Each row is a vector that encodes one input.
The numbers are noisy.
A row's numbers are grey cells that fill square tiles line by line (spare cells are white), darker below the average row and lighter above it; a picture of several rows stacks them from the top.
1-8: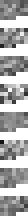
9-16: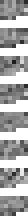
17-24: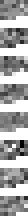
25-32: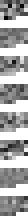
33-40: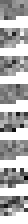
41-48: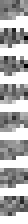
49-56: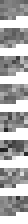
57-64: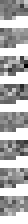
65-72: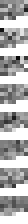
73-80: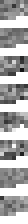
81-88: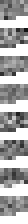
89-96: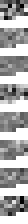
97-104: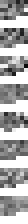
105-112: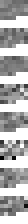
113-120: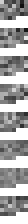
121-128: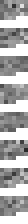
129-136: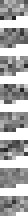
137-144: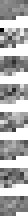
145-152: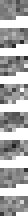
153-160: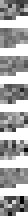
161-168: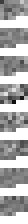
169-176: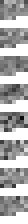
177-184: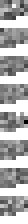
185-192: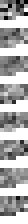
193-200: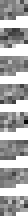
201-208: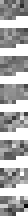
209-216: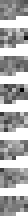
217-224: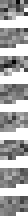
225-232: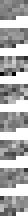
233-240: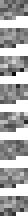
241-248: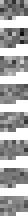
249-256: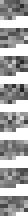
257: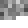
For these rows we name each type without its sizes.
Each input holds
either a point on a line, or four true/false values.
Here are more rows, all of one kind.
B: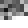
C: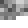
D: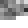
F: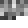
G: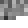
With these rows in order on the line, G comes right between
C and F.
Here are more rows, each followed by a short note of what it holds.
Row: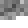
four true/false values
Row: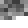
four true/false values
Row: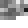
a point on a line
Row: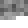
four true/false values
